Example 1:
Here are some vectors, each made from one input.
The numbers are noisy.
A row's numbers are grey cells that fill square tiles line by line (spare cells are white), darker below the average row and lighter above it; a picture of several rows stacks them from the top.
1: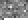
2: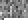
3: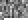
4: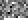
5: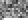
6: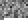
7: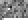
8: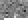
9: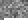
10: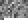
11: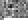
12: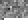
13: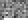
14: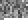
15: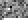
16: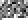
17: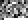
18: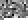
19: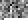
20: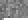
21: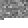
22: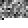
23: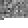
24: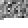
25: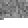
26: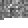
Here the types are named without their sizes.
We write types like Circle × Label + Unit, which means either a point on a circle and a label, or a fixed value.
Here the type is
Bool × Bool × Bool.
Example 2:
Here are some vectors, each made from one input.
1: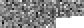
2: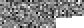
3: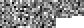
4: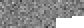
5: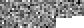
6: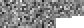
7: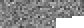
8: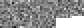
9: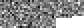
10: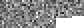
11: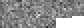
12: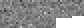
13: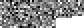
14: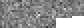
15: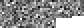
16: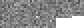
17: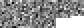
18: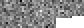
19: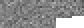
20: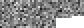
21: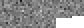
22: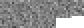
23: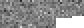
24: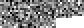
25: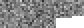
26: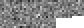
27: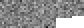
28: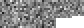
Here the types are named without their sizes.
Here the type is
Label.
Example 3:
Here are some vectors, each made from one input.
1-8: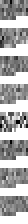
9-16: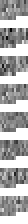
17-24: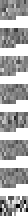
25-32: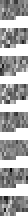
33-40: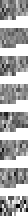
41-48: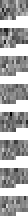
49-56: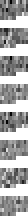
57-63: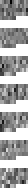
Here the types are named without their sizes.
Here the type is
Tree + Unit.
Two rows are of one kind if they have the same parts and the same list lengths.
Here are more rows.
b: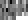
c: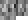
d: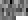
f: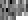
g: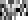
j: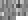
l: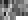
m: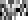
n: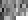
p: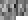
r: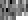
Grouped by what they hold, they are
b, c, d, f, j, l, n, p, r
g, m

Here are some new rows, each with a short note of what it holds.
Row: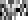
a fixed value
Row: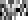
a fixed value
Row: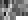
a node of a tree
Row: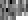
a node of a tree
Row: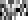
a fixed value
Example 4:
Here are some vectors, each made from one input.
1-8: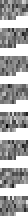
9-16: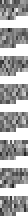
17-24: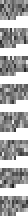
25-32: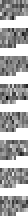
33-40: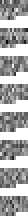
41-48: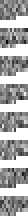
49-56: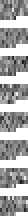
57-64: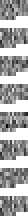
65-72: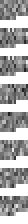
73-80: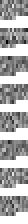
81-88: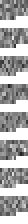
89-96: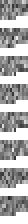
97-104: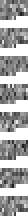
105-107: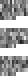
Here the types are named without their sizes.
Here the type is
Tree.
